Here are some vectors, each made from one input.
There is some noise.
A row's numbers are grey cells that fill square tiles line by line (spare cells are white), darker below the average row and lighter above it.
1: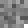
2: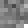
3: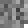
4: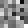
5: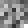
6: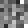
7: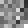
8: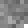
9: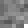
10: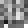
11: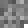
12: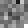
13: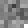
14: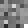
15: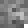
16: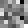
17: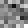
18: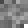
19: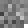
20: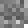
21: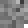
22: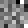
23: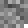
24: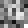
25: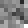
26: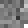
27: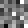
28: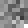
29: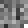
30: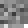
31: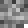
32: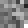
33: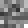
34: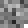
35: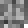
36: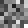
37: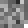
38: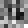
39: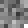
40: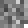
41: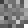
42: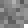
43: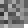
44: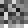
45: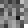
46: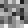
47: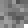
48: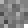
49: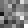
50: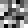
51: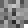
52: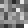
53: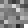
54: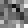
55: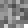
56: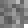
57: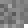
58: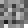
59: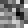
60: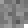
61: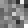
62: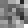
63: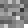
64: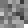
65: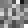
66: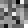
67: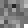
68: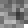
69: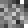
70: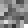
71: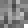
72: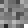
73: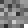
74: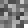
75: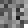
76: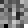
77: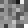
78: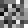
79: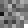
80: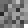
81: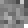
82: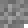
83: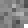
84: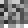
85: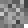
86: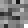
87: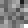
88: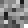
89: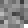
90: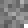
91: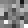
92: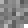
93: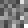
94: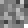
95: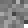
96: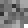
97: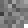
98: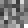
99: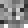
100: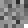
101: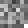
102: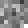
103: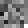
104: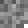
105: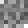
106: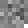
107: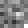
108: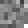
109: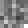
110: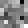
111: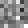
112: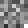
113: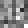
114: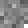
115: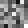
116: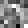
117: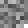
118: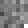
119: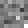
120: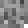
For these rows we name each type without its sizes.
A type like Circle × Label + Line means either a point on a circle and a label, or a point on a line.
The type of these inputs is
Bool × (Label + Line).
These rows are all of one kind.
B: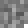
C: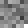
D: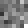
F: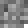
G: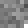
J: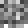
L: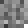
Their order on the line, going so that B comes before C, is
F, B, G, J, D, C, L.
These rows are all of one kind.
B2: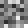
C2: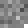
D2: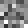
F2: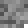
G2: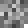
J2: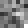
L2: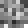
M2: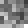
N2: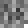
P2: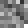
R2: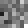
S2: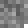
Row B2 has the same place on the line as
D2, F2 and L2.
